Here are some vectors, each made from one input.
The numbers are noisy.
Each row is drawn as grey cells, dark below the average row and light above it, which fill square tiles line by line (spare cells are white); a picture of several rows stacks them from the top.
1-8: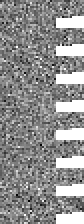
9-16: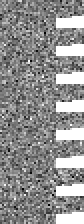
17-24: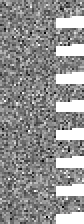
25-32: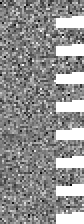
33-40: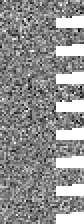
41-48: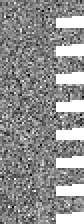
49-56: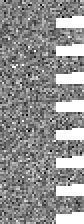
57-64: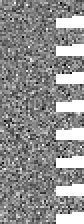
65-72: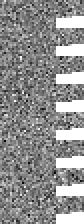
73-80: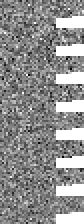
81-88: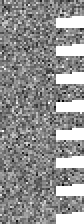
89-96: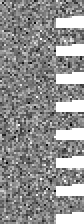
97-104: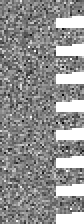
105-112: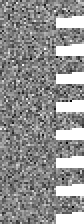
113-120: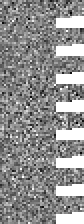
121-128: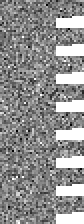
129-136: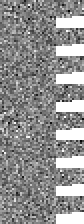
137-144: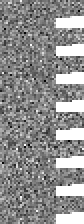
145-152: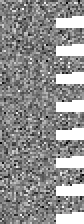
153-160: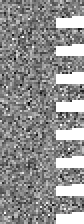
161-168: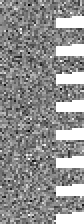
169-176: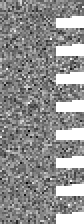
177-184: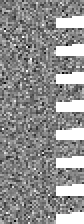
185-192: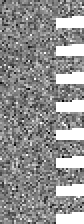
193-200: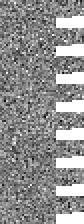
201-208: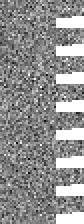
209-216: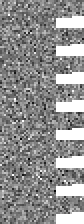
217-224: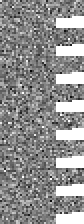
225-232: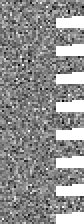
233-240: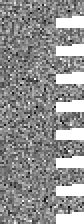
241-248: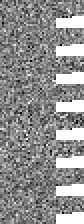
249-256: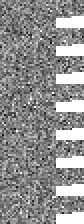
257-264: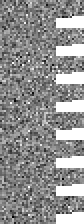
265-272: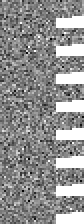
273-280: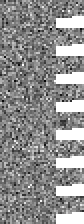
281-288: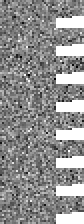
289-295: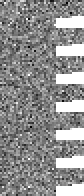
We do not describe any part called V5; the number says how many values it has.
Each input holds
a point on a 6-point line, a node of a 7-node tree, a node of a 14-node tree and a value of V5.
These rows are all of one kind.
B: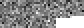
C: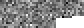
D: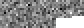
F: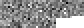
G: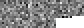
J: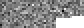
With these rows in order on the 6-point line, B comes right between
D and J.
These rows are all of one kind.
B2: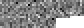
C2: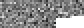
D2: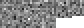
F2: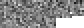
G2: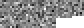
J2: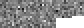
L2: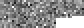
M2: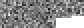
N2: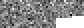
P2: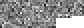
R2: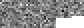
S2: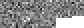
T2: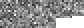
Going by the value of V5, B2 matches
C2, L2, N2 and T2.
